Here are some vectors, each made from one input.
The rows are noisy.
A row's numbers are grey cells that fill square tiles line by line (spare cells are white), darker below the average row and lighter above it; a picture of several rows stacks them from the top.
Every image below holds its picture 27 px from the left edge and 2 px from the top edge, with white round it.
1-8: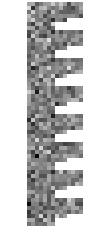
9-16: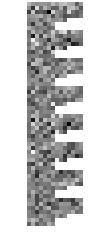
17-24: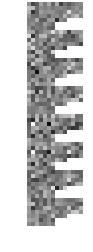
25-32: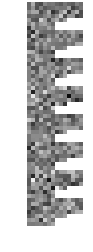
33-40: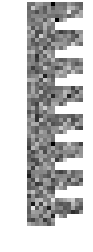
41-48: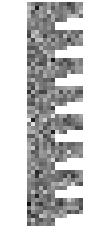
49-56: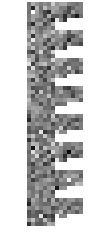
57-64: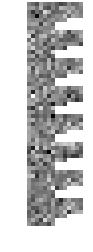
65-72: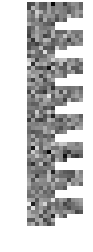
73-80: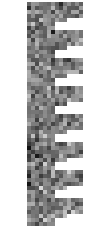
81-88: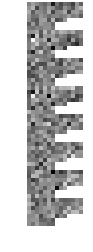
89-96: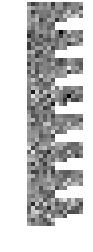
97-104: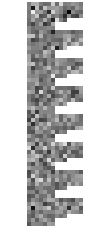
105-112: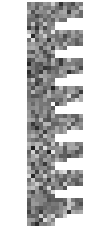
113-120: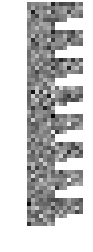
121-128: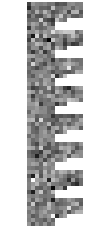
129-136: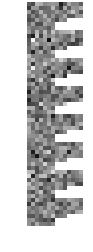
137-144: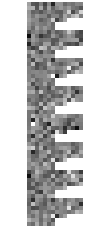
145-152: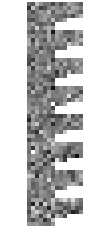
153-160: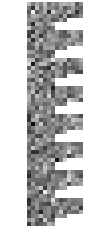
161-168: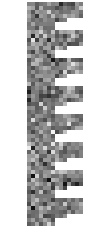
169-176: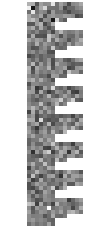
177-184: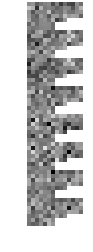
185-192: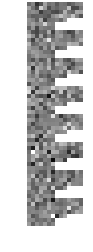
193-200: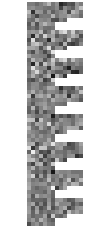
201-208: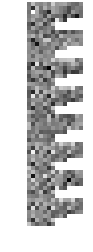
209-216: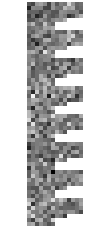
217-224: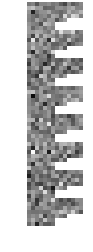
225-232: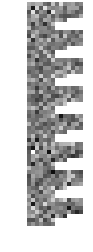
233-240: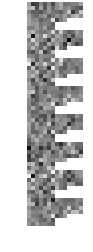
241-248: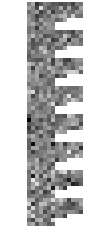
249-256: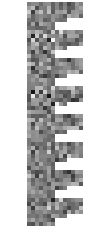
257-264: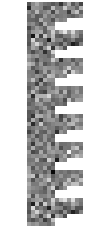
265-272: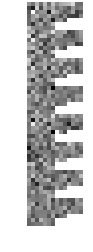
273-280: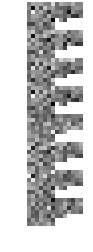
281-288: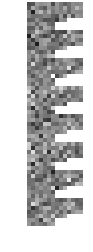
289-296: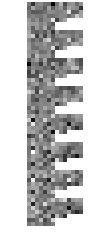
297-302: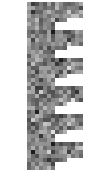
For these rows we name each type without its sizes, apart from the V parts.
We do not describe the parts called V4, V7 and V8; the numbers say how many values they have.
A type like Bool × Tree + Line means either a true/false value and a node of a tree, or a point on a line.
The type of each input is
Circle × (Label × Line × V4 × V8 + V7).
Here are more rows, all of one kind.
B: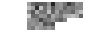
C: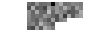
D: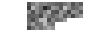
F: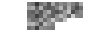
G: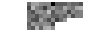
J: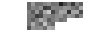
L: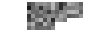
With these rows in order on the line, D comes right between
G and J.
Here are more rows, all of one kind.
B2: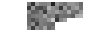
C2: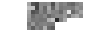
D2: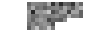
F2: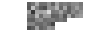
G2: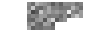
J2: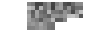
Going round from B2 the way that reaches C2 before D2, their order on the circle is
B2, G2, C2, J2, D2, F2.
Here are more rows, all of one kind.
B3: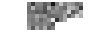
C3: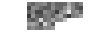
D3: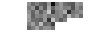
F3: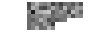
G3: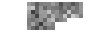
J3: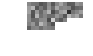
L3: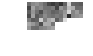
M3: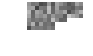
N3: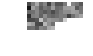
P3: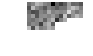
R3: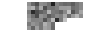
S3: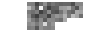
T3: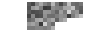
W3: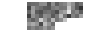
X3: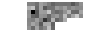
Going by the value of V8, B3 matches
C3, R3, S3 and W3.
